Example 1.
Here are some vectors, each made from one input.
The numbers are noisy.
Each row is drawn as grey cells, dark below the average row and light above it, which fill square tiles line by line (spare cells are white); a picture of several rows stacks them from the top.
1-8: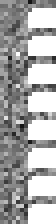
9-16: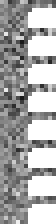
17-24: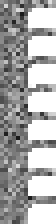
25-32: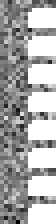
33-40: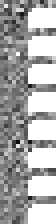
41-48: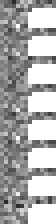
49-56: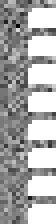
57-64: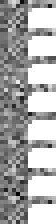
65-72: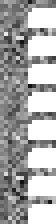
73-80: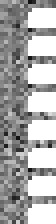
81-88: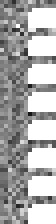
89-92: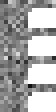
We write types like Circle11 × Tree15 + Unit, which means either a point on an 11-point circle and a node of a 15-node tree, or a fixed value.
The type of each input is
Bool × Bool × Bool.
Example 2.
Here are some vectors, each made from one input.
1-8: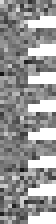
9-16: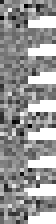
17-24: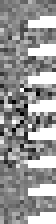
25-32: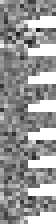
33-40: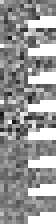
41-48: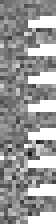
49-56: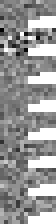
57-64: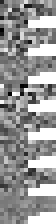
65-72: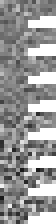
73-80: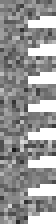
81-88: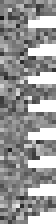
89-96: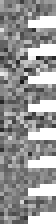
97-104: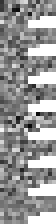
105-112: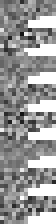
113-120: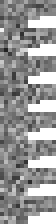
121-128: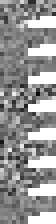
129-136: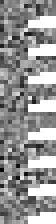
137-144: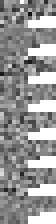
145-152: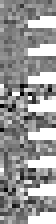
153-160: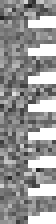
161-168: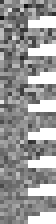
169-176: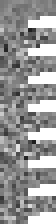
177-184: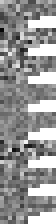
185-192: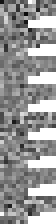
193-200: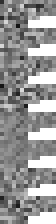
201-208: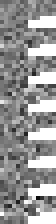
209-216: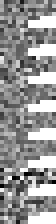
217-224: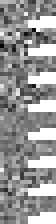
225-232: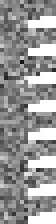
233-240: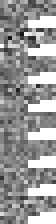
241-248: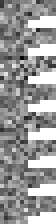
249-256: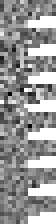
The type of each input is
Label11.
